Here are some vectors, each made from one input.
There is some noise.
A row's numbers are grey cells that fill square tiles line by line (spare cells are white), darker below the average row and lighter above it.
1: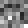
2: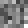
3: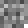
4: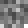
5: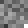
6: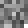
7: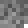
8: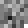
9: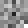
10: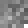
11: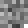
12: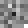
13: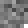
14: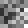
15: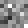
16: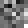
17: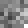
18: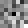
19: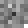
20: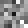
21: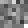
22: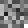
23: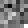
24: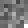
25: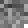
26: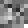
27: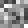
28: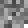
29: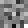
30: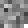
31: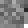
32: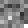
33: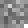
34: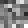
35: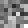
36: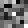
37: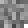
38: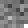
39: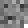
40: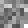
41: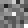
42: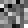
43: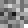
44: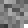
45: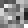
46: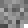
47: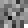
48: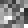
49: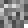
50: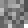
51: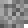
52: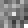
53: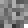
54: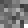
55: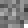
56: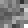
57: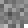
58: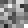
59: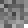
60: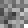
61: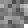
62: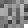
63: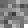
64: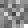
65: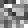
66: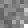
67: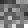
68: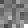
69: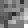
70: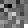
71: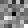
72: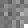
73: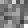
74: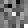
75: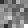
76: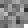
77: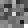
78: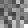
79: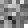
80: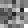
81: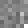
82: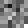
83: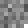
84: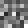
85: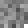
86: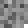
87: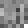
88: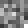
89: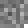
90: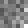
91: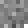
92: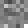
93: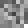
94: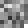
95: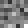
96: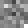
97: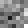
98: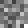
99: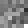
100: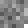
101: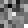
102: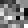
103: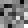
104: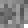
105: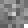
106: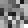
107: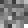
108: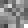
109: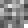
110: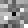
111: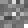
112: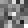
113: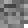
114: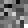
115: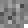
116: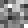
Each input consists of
either a fixed value, or four true/false values.
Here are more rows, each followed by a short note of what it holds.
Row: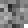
a fixed value
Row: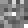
four true/false values
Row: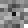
a fixed value
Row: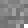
four true/false values
